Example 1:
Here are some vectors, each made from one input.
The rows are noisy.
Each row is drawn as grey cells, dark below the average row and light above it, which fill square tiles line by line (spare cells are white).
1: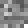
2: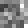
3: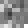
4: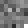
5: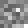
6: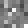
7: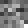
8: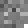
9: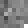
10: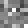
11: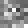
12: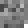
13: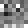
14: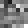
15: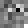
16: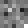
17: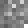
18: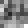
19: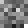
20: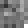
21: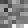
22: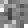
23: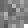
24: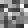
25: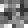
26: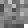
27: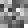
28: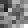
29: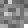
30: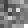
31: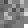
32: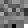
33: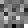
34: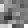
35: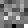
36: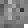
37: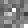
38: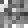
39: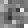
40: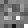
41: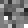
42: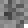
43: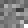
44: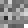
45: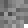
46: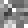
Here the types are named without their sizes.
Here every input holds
a node of a tree and a true/false value.
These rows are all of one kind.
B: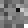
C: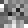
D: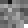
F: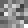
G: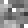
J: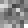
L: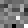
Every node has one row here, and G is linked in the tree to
J.
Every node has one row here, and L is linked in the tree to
D.
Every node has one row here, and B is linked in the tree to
C.
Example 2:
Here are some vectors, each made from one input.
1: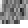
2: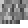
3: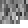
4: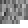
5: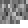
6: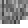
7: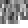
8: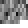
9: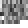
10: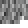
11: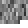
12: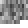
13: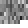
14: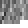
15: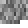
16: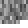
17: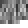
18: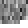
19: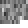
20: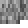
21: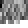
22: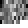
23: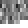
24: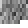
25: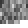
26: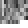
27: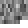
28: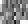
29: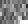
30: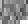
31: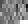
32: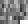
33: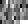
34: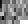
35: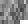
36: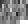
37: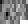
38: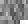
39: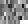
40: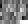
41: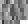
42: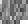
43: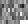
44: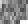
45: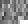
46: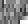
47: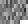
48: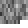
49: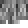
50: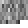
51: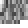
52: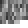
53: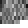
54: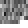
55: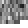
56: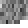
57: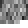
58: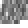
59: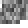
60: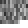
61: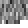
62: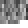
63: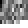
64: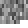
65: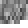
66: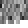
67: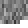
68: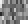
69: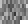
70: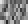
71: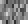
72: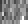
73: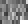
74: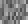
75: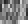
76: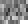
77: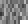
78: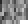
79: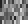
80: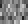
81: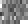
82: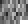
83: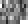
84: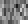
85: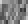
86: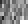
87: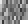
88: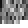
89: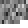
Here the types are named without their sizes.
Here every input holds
either a node of a tree, or three true/false values.
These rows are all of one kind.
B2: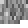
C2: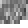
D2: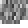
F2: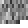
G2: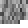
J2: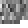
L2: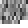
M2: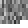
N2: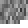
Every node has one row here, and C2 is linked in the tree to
L2.
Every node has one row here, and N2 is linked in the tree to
D2, G2 and L2.
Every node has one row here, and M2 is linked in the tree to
D2.
